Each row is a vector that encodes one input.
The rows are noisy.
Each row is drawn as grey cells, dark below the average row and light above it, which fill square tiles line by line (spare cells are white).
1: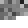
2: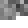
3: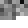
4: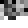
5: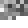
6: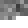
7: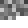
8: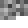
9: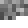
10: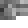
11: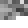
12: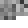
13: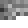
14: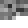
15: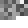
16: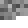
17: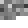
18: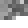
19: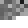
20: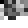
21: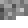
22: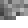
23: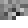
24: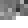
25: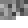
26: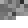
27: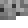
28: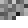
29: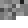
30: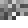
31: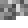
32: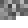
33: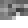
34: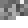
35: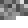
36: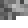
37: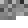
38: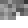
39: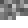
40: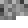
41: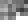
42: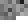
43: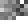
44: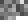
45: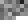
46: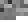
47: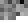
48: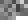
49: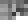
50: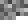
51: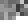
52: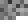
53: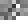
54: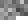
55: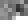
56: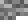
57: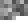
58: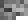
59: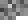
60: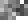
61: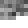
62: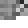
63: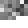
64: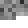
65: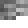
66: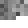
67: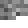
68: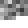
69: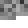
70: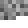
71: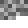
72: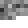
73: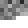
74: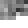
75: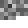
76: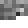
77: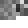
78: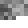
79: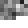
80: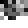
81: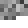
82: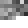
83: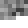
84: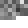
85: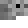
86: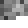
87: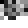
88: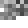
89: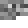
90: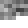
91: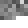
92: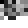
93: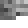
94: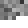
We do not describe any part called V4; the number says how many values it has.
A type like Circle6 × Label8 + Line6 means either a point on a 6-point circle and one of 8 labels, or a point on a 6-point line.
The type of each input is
List2(Bool × V4).
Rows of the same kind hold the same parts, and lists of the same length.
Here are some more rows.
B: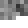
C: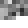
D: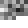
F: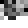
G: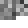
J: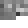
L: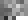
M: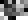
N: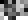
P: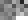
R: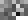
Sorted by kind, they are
B, C, D
F, M, N
G, J, L, P, R

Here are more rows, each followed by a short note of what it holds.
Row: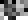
the empty list
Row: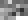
a list of one item
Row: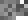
a list of one item
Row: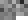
a list of two items
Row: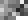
a list of one item
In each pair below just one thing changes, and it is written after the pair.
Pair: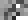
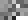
the true/false value in item 2 of the list
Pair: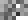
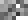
the value of V4 in item 2 of the list
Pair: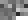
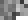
the true/false value in item 1 of the list
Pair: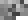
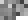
the value of V4 in item 2 of the list
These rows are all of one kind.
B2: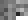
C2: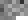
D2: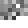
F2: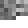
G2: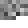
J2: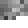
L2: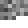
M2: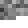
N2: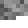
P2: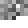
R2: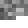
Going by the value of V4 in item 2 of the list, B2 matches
F2 and G2.
